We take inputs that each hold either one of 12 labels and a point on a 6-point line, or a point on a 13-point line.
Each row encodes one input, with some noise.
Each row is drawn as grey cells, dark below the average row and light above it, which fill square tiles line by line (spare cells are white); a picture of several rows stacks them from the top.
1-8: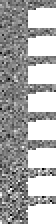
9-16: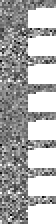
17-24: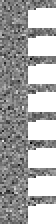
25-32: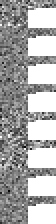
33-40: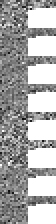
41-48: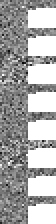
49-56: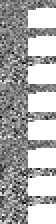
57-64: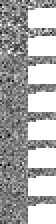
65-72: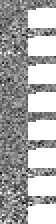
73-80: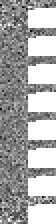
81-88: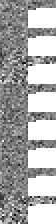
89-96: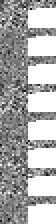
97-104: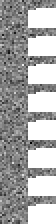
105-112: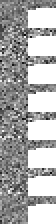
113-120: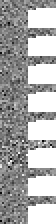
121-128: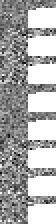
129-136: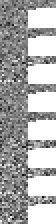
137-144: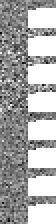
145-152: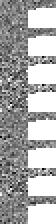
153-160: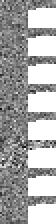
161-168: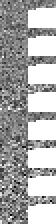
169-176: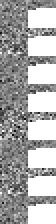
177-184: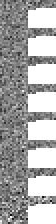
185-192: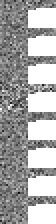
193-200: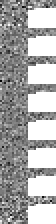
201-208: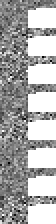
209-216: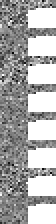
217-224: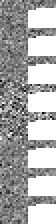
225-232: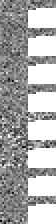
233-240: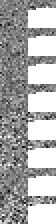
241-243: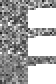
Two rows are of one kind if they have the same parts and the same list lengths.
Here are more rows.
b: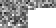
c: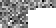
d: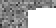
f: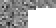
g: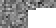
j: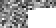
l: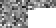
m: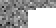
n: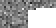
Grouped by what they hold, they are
b, c, j, l
d, f, g, m, n

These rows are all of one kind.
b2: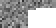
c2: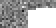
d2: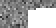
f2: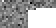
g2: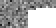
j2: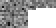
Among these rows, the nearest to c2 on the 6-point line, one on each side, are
b2 and g2.
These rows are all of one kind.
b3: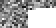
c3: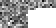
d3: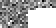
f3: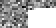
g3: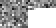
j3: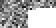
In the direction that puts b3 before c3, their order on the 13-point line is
j3, b3, f3, g3, c3, d3.
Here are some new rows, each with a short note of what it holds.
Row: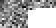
a point on a 13-point line
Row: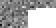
one of 12 labels and a point on a 6-point line
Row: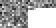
a point on a 13-point line
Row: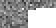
one of 12 labels and a point on a 6-point line
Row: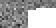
one of 12 labels and a point on a 6-point line
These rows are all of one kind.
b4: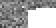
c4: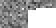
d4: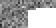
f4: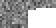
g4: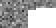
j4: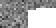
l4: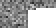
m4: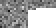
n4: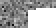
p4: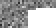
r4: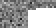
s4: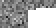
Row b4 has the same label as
j4 and s4.
